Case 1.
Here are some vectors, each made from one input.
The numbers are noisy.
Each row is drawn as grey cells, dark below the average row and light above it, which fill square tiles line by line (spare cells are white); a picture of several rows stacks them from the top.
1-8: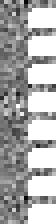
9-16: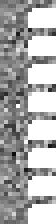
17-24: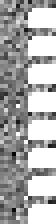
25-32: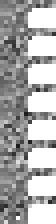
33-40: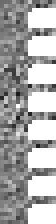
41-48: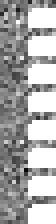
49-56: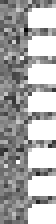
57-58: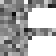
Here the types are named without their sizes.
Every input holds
either a fixed value, or a node of a tree, or three true/false values.
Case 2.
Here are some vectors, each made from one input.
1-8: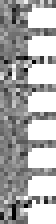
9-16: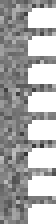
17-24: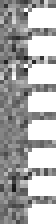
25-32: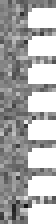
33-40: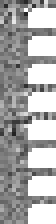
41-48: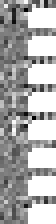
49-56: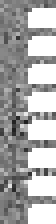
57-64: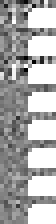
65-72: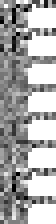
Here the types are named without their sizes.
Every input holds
a node of each of two trees.
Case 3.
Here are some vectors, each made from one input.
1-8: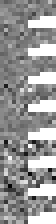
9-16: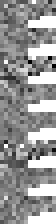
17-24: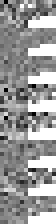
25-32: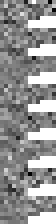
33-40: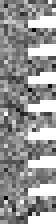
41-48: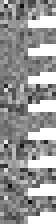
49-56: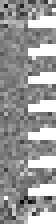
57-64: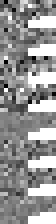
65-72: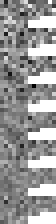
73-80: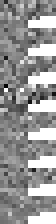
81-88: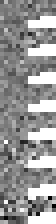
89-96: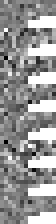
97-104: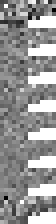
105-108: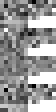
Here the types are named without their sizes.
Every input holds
a point on a line, together with either a fixed value, or a node of a tree.
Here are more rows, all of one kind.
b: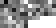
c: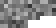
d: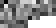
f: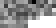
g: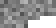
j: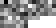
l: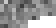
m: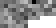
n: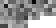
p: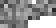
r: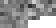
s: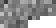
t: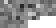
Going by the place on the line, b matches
j, p and r.
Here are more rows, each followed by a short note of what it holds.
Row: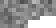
a point on a line
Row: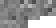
a point on a line
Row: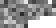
a point on a line and a node of a tree
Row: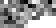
a point on a line
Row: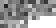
a point on a line
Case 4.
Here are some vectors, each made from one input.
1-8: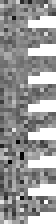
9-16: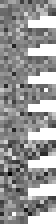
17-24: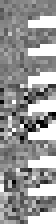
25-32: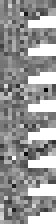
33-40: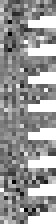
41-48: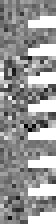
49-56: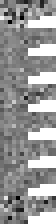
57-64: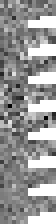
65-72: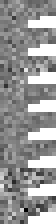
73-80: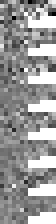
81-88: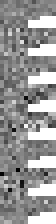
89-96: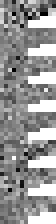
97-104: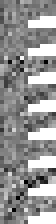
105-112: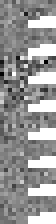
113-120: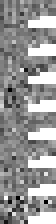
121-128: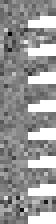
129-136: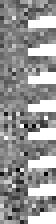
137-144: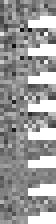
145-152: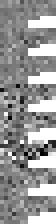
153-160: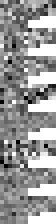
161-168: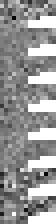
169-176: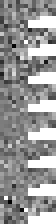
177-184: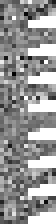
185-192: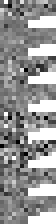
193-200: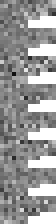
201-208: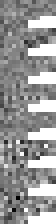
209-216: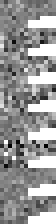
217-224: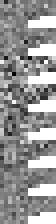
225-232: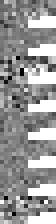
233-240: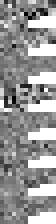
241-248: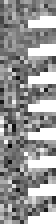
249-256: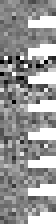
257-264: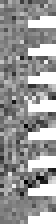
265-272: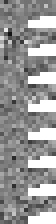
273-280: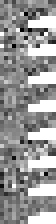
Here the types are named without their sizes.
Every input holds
either a fixed value, or a node of a tree, or four true/false values.
